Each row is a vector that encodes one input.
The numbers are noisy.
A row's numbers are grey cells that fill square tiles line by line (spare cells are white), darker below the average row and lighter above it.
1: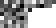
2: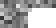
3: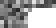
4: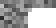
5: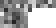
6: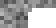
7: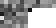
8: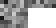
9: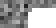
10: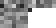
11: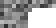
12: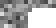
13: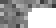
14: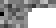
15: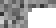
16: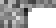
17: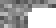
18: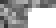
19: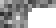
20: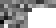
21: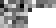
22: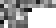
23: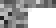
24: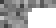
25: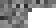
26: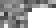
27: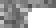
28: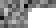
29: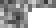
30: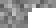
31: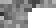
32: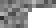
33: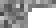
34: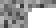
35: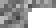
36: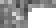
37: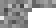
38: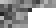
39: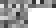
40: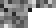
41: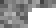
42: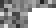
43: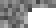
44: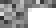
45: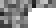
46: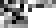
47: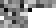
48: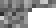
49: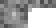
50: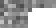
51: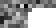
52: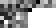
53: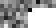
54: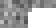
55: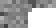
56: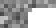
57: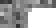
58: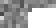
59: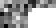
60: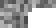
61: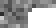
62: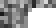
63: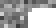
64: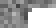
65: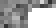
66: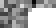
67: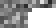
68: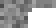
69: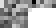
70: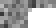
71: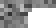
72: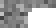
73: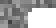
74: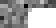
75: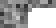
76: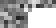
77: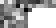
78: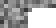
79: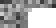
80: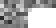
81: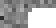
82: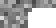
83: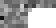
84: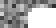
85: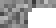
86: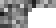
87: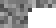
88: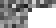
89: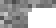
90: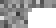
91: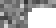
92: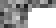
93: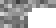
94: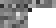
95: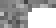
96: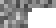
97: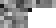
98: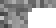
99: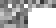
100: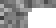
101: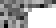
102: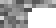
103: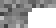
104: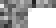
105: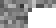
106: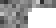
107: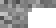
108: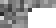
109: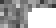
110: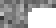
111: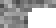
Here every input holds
a point on a 6-point line, together with either a point on a 6-point line, or a node of a 7-node tree.
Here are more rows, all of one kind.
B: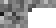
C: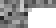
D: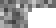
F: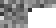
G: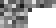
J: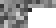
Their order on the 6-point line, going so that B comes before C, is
B, F, G, J, C, D.
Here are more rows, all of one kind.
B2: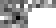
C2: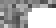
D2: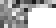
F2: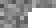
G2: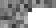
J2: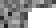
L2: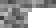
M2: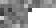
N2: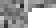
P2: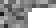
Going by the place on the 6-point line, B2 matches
M2 and P2.
